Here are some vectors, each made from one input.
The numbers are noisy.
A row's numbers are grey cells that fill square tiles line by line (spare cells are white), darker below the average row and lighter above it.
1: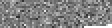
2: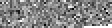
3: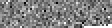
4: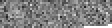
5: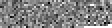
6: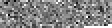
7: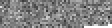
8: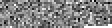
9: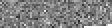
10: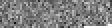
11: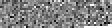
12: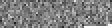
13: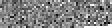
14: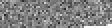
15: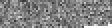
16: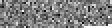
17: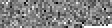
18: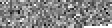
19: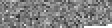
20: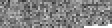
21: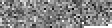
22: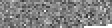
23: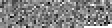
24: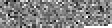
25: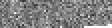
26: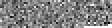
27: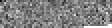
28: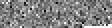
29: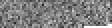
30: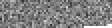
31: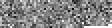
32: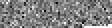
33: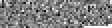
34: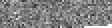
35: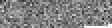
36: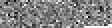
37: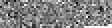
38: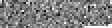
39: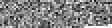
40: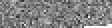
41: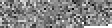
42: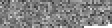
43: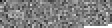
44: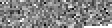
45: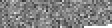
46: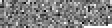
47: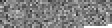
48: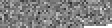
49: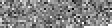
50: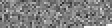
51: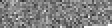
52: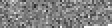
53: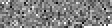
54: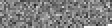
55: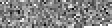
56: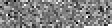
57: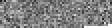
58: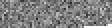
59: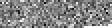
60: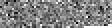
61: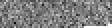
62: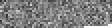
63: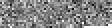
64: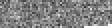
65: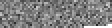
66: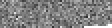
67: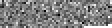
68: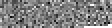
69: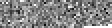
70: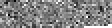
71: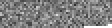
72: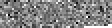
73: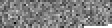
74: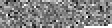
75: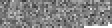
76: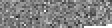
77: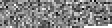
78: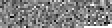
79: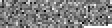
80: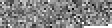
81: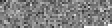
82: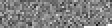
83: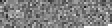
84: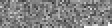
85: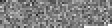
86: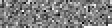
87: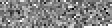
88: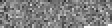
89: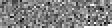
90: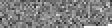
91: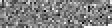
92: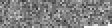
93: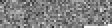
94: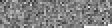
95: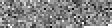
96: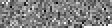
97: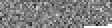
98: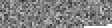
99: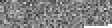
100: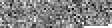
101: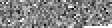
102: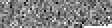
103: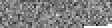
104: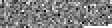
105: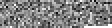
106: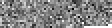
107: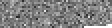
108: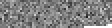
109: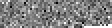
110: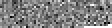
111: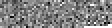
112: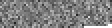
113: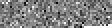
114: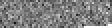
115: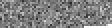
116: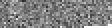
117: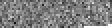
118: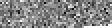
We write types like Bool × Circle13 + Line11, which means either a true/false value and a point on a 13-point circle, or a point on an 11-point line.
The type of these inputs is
Circle6 + Circle8 + Unit.
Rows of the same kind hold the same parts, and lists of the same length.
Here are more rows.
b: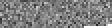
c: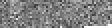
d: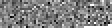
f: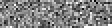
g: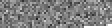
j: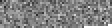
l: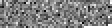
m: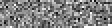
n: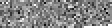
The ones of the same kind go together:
b, c, g, j
d, l, n
f, m

